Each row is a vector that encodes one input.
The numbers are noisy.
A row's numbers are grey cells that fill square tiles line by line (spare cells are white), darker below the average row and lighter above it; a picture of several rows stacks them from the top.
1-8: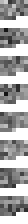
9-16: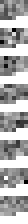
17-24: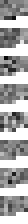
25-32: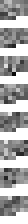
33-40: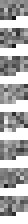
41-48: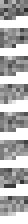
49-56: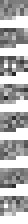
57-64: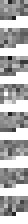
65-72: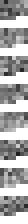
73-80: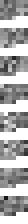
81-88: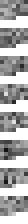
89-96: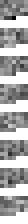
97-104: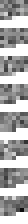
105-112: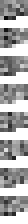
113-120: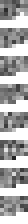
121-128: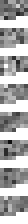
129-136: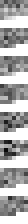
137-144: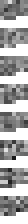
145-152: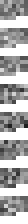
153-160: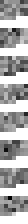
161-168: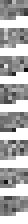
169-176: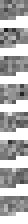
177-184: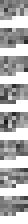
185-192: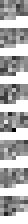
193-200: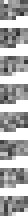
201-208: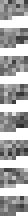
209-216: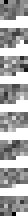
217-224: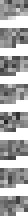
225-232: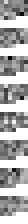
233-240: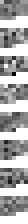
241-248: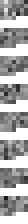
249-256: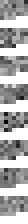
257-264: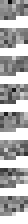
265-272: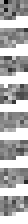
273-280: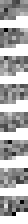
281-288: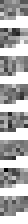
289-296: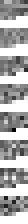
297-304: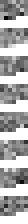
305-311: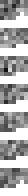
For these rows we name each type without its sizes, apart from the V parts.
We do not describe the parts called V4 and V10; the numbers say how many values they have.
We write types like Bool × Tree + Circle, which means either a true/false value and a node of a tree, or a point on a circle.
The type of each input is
(Bool × Circle + V10) × (Line + V4).
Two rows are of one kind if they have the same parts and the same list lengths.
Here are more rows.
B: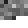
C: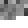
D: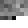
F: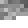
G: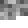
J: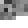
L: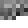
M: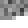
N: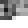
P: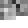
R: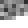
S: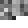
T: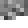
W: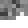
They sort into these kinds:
B, C, S
D, J, L
F, M, R, T, W
G, N, P

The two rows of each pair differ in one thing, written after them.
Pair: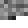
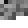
the true/false value
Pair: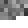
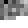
the value of V4
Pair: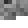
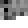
the place on the circle
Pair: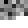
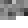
the place on the circle
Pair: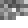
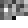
the place on the circle
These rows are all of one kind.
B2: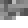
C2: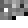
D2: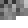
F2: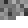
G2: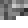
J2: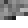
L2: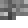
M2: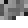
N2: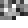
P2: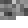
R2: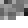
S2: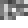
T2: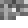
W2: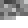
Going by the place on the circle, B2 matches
N2, S2 and W2.
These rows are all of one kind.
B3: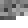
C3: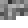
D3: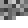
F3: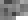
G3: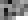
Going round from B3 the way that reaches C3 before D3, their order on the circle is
B3, C3, G3, F3, D3.
